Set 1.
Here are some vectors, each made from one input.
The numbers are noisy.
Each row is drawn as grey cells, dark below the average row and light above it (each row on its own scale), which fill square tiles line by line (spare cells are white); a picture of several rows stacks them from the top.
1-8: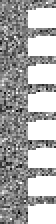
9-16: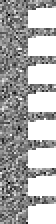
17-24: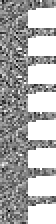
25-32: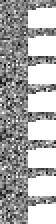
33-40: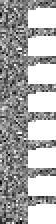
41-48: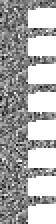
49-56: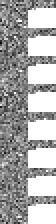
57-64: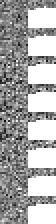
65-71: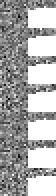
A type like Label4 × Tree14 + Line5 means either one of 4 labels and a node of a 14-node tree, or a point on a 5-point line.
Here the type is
Label8.
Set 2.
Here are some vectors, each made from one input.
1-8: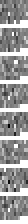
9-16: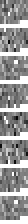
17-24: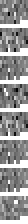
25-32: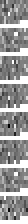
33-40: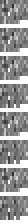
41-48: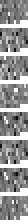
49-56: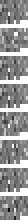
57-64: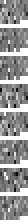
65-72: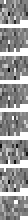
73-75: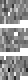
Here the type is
Bool × Bool × Bool.
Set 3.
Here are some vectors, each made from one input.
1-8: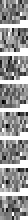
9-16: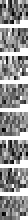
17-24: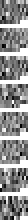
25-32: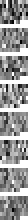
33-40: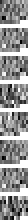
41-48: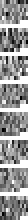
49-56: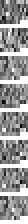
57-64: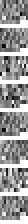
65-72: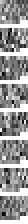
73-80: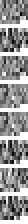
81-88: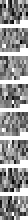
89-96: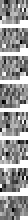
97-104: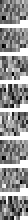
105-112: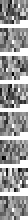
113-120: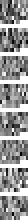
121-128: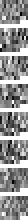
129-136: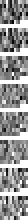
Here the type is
Bool × Bool × Bool × Bool.
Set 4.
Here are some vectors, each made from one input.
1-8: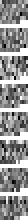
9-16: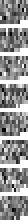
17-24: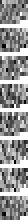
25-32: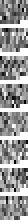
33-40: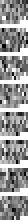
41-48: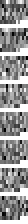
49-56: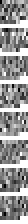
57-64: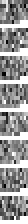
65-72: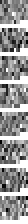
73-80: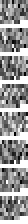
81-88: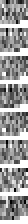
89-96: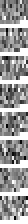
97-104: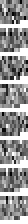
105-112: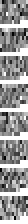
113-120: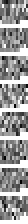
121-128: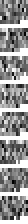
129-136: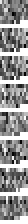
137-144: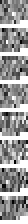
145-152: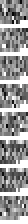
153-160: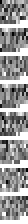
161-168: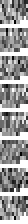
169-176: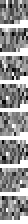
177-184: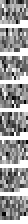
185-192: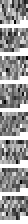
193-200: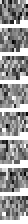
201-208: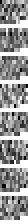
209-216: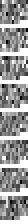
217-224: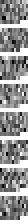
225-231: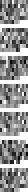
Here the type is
Bool × Bool × Bool × Bool × Bool.
